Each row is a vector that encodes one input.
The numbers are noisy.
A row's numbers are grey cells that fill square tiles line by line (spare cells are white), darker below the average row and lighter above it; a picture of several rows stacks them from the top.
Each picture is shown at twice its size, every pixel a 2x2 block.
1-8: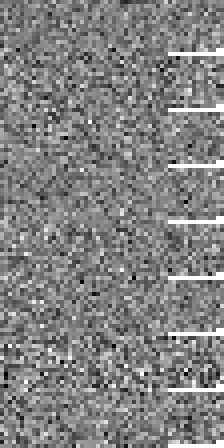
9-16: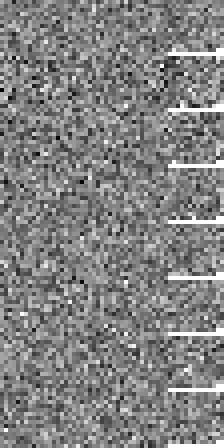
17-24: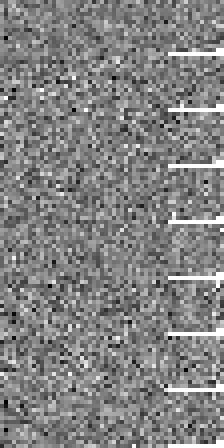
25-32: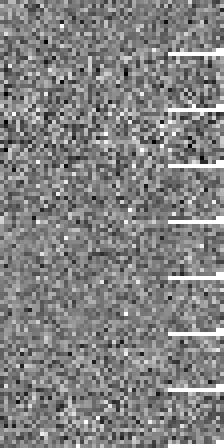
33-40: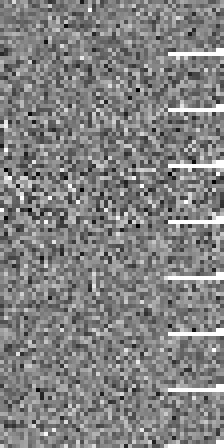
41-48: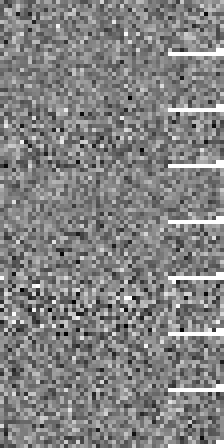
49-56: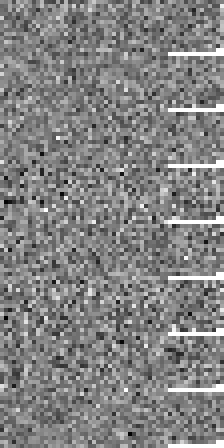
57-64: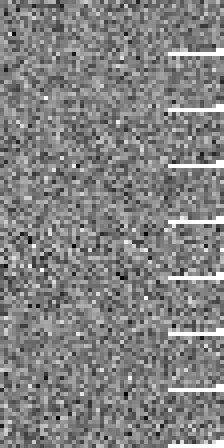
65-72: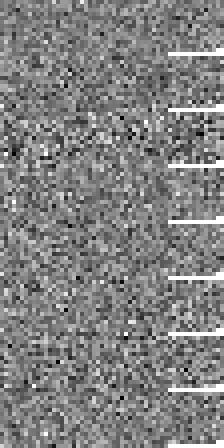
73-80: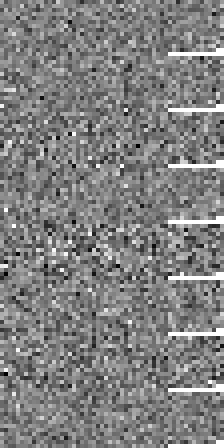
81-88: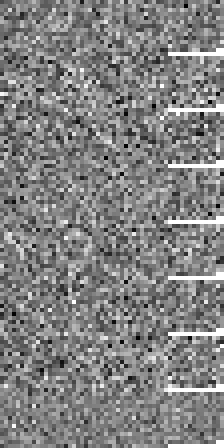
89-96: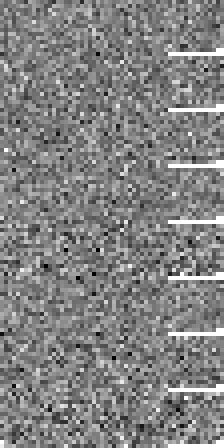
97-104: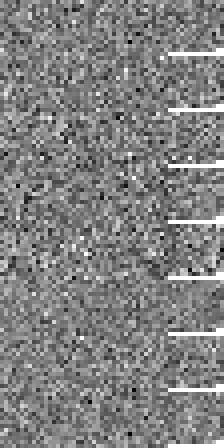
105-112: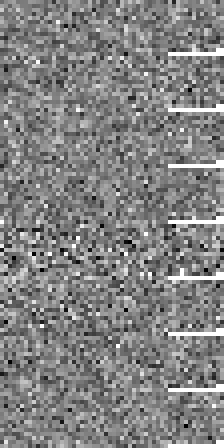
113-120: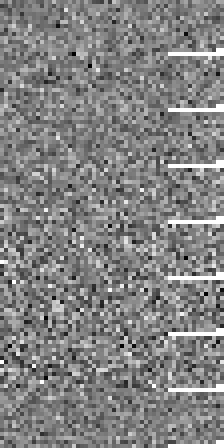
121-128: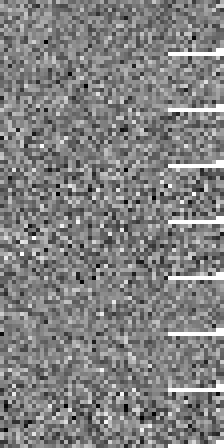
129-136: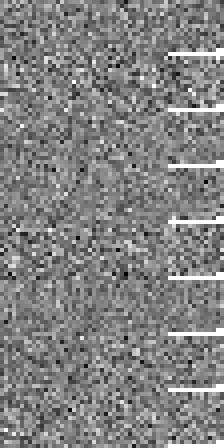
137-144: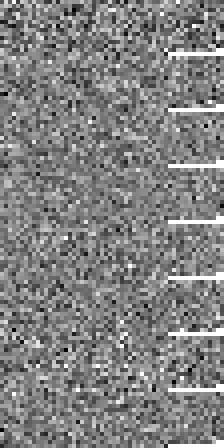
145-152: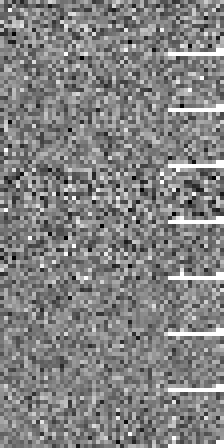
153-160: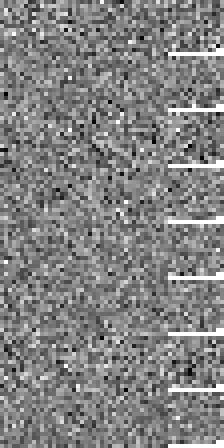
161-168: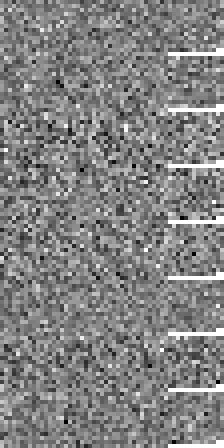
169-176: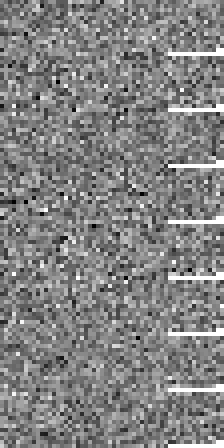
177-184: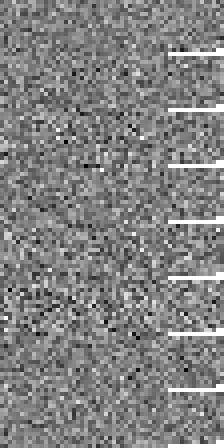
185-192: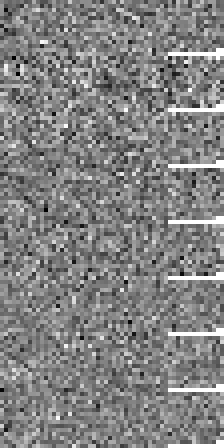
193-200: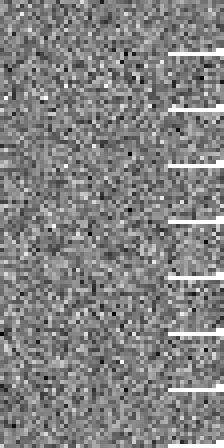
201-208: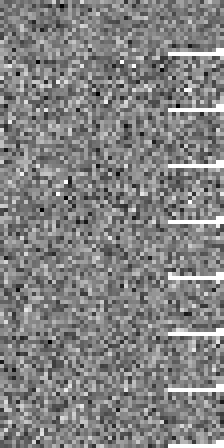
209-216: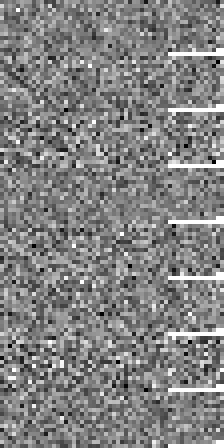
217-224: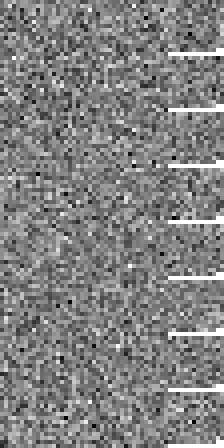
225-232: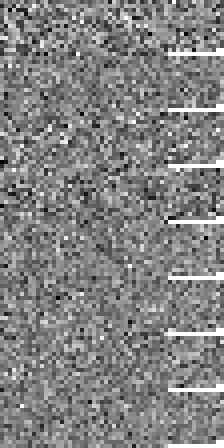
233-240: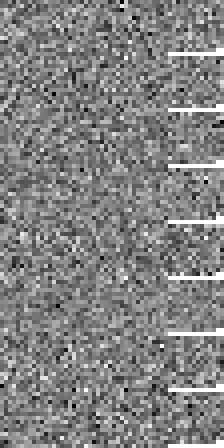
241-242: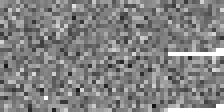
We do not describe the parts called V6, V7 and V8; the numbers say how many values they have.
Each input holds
a node of each of two 10-node trees, together with either one of 4 labels and a value of V6, or a value of V7 and a value of V8.
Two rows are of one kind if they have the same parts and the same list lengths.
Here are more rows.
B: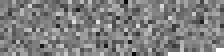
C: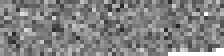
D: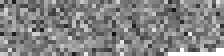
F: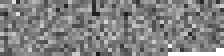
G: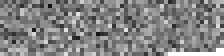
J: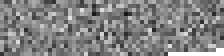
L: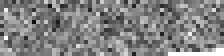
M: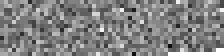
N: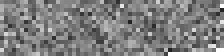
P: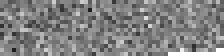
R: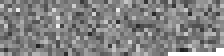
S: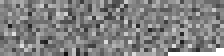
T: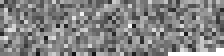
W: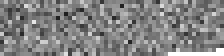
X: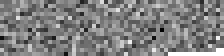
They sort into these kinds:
B, C, D, G, L, M, P, T, W
F, J, N, R, S, X

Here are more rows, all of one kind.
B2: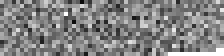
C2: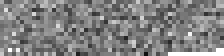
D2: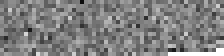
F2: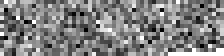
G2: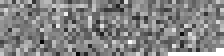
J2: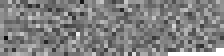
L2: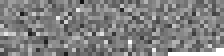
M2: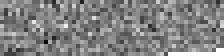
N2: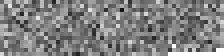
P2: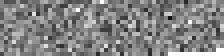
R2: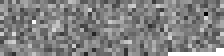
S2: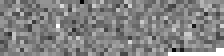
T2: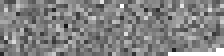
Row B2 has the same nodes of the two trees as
C2, F2, G2 and R2.
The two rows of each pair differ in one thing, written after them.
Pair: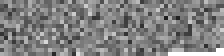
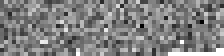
the label
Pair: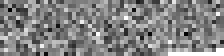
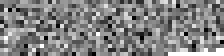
the label
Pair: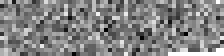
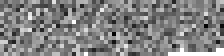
the node of one of the two trees
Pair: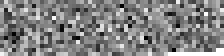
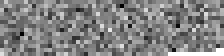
the value of V6
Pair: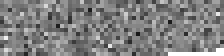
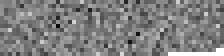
the value of V6
